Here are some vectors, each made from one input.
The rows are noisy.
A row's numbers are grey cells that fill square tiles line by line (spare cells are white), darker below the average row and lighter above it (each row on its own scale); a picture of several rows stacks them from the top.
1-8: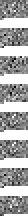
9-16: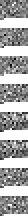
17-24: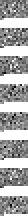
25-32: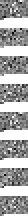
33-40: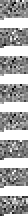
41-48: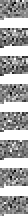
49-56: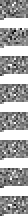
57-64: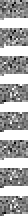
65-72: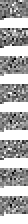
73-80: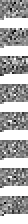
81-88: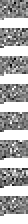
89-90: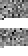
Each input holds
either one of 4 labels, or a point on an 8-point line.
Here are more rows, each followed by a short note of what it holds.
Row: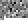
one of 4 labels
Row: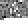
a point on an 8-point line
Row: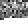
a point on an 8-point line
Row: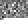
a point on an 8-point line
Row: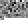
one of 4 labels
